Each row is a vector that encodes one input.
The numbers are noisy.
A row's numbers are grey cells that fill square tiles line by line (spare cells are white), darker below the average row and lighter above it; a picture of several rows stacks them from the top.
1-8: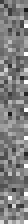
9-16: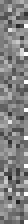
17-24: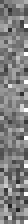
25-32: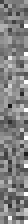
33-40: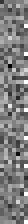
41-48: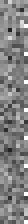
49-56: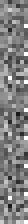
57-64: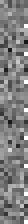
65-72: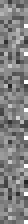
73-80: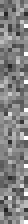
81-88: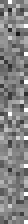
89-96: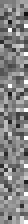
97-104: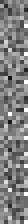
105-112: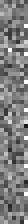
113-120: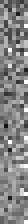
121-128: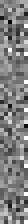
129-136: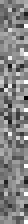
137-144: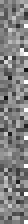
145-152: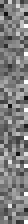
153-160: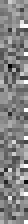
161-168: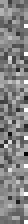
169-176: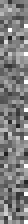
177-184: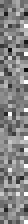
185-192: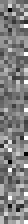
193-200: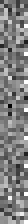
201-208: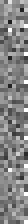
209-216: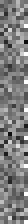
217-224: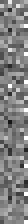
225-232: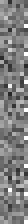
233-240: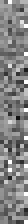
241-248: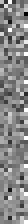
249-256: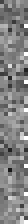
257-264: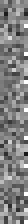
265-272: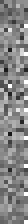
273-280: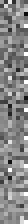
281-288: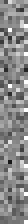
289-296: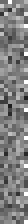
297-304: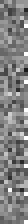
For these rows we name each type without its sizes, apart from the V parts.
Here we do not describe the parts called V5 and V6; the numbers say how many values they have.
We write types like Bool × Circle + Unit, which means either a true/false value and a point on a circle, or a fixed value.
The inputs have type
(Bool × V6 + Line) × V5.
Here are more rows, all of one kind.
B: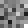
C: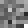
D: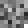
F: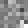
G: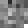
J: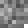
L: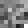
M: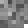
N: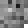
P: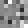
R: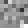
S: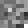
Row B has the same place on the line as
J and P.
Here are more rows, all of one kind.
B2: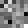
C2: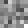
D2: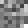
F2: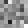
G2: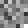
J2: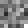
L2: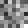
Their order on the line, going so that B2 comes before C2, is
L2, J2, G2, D2, F2, B2, C2.
